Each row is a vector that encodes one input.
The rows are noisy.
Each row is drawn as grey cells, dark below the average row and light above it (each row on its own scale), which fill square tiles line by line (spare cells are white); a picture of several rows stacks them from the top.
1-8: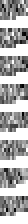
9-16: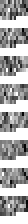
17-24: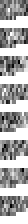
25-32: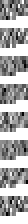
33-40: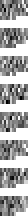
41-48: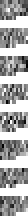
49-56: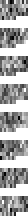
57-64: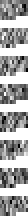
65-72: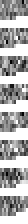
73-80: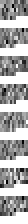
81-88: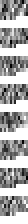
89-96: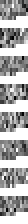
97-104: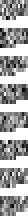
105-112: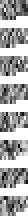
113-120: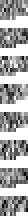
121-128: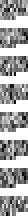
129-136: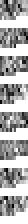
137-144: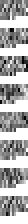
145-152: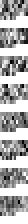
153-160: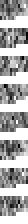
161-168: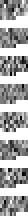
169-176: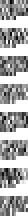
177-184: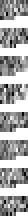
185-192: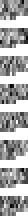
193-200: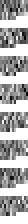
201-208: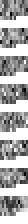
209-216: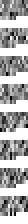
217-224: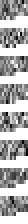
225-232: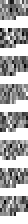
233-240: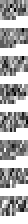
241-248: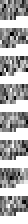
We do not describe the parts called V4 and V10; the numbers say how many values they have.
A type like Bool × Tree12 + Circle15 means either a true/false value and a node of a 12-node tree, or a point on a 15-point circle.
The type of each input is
((Circle6 + Line6) × V10 + Line5) × V4.
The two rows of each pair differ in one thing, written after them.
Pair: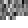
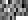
the place on the 6-point circle
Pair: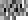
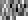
the place on the 6-point circle
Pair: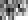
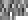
the value of V4
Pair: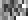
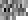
the value of V4
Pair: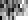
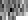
the value of V10
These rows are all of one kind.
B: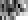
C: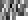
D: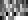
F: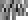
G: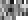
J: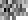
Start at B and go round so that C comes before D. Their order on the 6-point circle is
B, G, C, F, J, D.
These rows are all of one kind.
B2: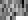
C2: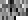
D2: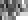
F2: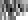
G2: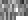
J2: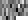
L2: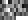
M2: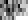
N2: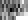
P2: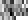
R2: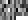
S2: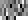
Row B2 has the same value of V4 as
G2, L2 and R2.
